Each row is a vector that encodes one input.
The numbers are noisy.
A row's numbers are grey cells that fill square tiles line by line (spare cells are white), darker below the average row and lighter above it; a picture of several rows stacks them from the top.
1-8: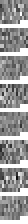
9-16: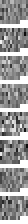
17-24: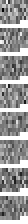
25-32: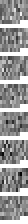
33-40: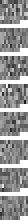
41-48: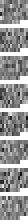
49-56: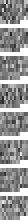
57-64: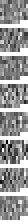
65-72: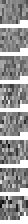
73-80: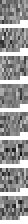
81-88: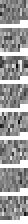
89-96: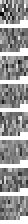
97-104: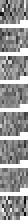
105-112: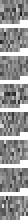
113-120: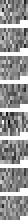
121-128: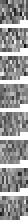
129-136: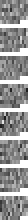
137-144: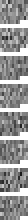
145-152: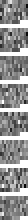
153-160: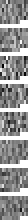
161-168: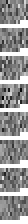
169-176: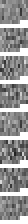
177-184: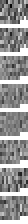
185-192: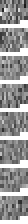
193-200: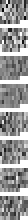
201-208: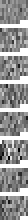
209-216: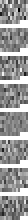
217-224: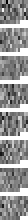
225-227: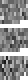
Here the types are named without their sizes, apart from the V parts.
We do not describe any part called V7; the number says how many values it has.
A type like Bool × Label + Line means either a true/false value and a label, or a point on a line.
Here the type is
(Bool × Bool × Bool × Bool × V7 + Line × (Line + Tree)) × Line.
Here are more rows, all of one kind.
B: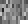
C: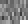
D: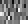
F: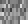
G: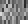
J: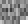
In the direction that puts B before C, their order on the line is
D, G, B, C, F, J.
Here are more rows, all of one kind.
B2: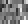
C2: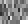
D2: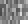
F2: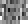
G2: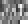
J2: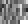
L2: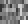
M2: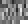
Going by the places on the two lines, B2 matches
C2 and G2.
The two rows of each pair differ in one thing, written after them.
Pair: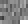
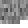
the value of V7
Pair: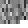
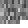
the value of V7
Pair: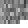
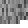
the value of V7
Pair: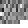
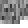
the place on the line
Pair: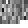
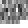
the place on the line
